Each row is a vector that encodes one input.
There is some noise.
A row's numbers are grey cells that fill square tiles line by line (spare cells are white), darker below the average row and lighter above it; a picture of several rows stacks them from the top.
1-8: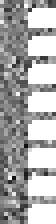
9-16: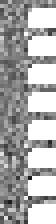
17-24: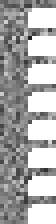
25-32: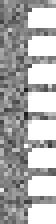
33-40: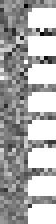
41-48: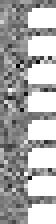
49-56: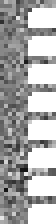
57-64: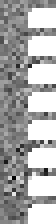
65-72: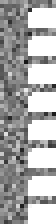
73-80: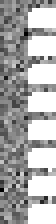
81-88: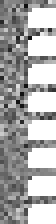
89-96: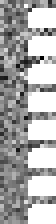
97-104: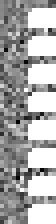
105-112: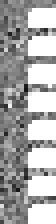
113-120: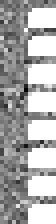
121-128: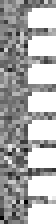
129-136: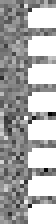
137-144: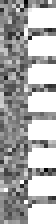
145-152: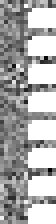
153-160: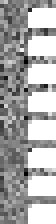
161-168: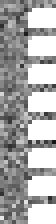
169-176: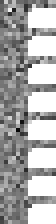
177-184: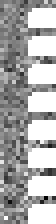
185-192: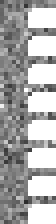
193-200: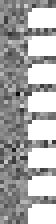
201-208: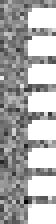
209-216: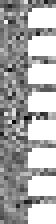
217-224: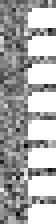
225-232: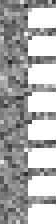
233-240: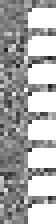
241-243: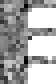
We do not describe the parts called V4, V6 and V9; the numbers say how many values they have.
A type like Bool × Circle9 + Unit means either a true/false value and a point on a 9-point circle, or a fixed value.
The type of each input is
Line10 × V6 × V9 + Tree10 × Tree10 + V4.
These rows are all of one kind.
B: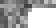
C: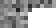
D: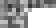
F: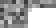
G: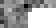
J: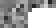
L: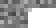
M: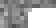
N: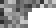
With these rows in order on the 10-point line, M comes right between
G and J.
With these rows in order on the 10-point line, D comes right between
C and G.
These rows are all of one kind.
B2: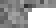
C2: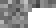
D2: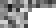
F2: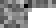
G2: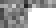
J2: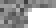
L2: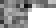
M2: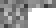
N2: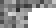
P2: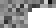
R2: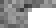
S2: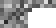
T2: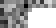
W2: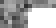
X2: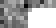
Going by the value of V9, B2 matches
F2, R2, W2 and X2.
